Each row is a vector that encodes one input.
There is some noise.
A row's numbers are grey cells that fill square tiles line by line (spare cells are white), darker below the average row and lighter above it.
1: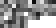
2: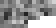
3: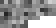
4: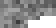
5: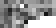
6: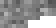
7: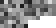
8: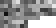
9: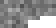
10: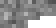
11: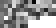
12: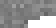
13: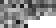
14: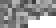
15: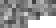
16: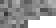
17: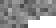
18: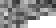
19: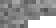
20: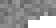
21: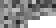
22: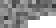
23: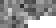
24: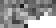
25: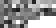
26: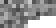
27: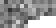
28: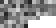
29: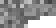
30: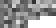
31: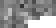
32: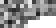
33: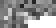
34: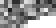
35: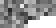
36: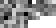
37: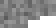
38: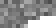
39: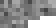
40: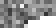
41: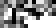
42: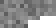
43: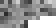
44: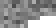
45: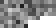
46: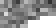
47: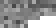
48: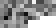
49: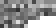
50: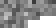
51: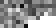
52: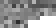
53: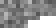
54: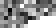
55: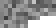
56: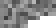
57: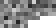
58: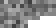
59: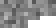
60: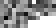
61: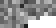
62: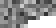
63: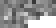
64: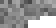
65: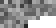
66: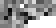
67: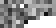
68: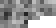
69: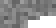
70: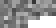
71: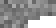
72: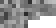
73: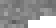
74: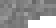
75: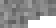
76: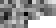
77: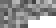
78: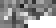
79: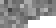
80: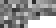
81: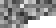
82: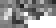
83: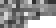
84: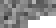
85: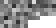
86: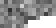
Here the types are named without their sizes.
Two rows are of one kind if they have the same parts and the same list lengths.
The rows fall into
2 kinds.
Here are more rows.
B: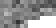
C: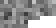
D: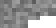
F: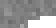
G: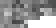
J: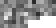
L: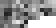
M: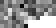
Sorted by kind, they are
B, C, L, M
D, F, G, J

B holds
a node of each of three trees.
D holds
a node of each of two trees.
